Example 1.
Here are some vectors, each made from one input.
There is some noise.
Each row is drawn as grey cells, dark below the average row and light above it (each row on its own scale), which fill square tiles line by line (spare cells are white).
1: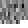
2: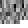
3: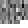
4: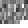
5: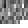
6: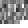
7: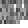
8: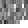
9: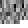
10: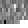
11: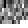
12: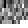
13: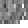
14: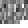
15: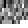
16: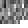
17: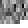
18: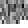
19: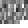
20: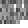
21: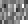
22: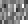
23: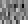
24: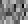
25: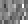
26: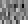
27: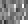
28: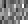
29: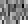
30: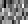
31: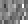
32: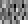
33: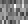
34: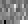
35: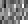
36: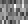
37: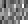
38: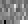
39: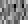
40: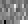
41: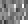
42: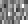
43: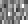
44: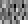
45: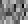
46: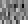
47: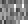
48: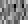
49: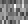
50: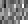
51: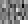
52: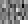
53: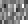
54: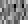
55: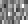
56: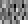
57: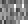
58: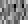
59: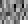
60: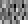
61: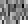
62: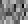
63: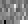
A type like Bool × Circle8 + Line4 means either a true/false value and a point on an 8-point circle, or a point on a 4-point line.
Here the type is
Line7 + Tree9.
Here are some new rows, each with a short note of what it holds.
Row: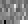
a node of a 9-node tree
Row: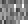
a node of a 9-node tree
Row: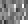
a node of a 9-node tree
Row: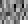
a point on a 7-point line
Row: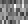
a node of a 9-node tree
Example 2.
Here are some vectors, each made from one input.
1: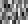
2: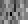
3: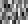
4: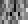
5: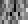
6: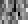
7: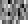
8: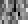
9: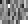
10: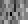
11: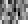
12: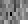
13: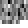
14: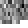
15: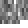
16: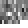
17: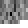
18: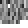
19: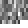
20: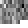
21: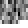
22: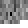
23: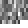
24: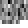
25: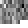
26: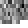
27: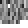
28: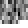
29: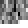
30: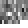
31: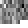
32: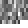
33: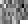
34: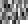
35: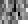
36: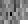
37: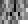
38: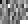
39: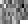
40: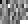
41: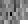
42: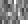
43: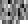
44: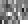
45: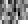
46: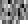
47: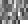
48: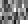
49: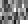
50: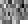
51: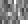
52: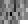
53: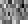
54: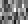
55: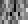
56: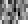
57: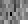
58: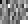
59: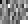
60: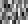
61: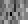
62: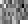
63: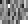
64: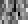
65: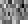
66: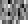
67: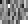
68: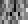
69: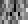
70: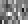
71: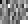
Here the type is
Line5 + Tree10.
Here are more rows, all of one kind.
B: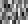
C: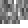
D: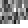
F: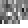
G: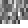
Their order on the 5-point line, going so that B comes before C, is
D, B, G, C, F.
